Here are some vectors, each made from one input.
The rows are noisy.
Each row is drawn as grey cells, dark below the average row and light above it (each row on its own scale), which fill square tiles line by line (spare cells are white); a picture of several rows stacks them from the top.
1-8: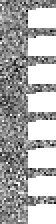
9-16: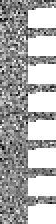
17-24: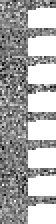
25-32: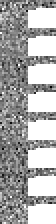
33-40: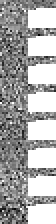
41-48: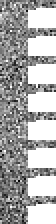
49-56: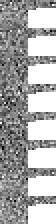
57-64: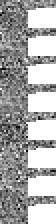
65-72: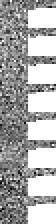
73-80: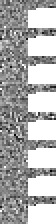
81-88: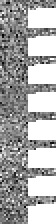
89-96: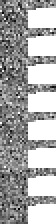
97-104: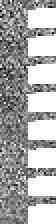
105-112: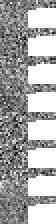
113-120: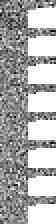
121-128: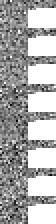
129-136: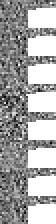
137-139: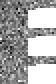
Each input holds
either a point on a 13-point circle, or a fixed value, or one of 11 labels and a true/false value.
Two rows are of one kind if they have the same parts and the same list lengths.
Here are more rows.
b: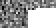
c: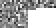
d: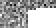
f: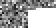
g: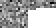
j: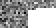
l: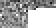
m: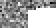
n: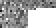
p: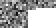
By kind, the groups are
b, j
c, d, g, l, m, n
f, p

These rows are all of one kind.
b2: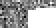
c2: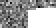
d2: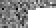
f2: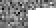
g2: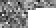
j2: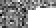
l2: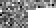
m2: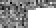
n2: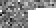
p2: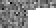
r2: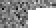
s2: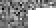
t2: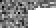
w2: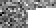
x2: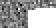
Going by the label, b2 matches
j2, l2, n2 and w2.
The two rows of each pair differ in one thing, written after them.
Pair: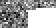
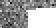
the label
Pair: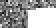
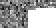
the true/false value
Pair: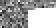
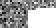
the true/false value
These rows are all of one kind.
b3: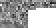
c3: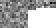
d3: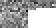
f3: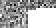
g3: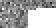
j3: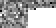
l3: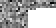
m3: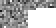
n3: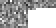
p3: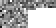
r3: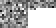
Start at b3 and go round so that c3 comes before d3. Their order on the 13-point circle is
b3, c3, f3, n3, p3, m3, r3, g3, j3, d3, l3.
